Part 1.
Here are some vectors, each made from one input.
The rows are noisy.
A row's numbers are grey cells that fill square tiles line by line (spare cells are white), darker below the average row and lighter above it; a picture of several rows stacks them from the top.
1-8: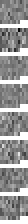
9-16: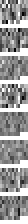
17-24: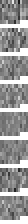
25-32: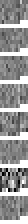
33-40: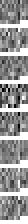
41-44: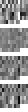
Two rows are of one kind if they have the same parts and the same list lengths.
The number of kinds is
2.
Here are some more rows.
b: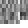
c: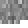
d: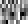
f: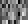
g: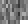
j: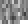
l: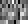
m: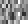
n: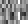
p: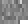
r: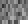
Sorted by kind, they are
b, d, f, n, r
c, g, j, l, m, p

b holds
a point on a 4-point line.
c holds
a point on a 4-point line and three true/false values.
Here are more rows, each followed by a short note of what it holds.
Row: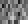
a point on a 4-point line
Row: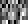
a point on a 4-point line
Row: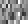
a point on a 4-point line and three true/false values
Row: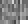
a point on a 4-point line and three true/false values
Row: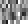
a point on a 4-point line and three true/false values
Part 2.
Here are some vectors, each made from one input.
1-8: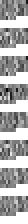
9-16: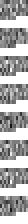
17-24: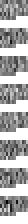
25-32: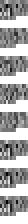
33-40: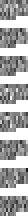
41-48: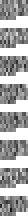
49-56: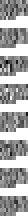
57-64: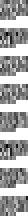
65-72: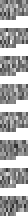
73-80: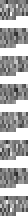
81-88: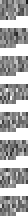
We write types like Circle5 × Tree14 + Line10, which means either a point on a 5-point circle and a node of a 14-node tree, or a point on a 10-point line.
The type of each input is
Bool × Line6.
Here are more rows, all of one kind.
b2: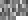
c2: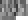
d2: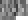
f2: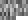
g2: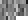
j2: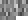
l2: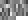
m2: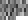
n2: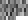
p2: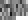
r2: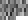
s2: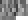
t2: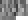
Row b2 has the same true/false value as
f2, g2, j2 and l2.
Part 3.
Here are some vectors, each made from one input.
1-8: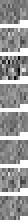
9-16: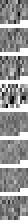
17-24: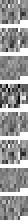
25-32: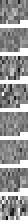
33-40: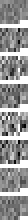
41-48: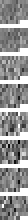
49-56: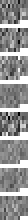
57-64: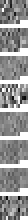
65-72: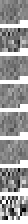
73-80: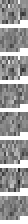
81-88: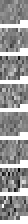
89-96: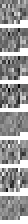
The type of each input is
List2(Line5).
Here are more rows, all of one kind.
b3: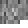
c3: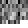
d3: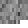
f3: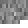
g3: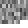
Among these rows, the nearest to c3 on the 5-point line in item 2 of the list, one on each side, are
b3 and d3.
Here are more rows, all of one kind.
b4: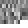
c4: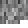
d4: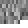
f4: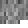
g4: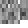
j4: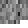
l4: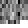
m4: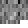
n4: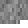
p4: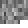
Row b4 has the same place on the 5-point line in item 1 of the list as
c4, d4, f4 and p4.
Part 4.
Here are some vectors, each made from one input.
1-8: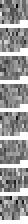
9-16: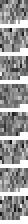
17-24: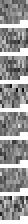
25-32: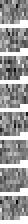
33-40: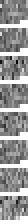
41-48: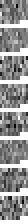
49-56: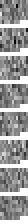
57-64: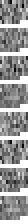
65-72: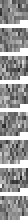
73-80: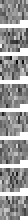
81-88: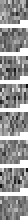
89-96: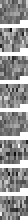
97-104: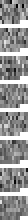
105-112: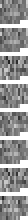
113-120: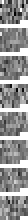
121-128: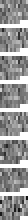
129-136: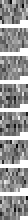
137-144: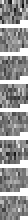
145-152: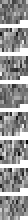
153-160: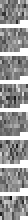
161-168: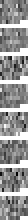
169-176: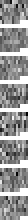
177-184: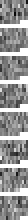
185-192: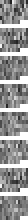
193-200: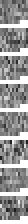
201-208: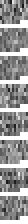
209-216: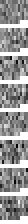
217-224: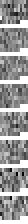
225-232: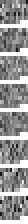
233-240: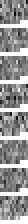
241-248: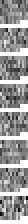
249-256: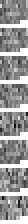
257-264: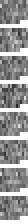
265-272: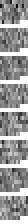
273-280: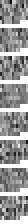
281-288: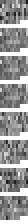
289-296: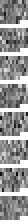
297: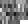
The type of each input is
Circle17 + Line15.
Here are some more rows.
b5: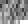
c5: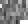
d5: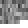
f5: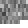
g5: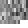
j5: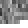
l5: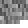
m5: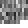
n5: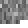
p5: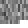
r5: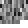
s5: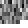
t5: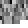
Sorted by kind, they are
b5, g5, m5, r5, s5, t5
c5, d5, f5, j5, l5, n5, p5

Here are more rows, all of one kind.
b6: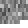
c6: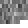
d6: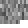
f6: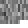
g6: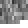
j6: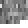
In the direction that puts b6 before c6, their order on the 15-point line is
b6, d6, f6, g6, c6, j6.
